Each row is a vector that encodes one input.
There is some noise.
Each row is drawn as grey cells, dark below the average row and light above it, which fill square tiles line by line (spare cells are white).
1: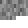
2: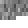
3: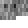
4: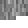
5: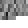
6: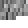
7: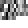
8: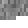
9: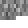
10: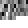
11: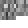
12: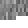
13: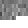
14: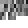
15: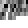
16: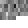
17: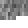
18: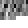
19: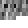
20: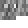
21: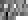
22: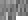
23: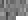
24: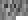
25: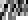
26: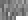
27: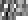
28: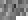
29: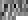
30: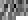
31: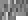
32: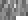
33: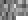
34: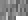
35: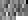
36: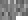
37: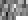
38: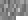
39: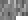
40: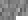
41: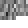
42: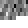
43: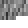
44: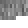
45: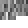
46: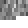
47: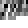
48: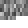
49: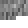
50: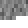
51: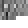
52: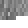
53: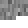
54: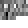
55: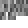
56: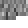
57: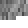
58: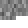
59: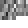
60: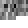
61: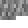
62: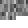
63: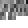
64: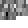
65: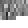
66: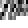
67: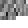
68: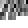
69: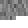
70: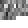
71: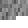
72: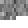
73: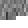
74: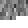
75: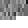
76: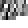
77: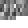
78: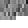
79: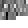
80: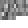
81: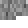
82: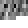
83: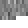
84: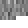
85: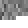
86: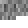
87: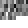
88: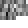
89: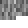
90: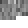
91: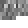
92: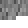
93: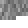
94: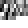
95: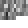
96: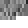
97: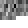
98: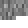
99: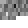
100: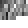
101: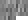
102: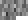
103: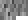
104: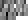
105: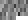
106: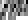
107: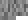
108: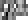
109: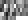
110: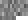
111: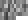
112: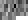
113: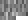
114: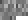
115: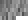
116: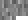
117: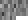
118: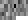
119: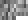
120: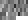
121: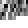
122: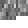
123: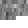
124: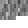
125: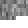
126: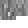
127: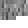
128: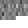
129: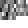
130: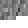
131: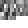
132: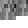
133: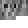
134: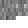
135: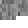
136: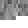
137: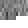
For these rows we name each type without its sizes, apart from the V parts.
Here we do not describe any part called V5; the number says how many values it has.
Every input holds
a list of items, each a true/false value and a value of V5.
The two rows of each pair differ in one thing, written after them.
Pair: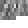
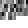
the true/false value in item 1 of the list
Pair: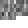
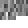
the true/false value in item 1 of the list
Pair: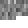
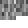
the value of V5 in item 1 of the list
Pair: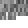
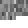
the true/false value in item 1 of the list
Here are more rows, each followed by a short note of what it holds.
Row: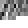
a list of three items
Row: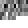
a list of three items
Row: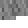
a list of two items
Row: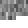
a list of one item
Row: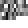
a list of two items
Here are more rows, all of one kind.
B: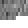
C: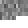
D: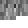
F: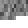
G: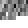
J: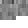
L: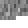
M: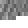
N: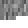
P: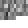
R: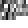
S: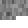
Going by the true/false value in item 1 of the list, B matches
D, F and N.
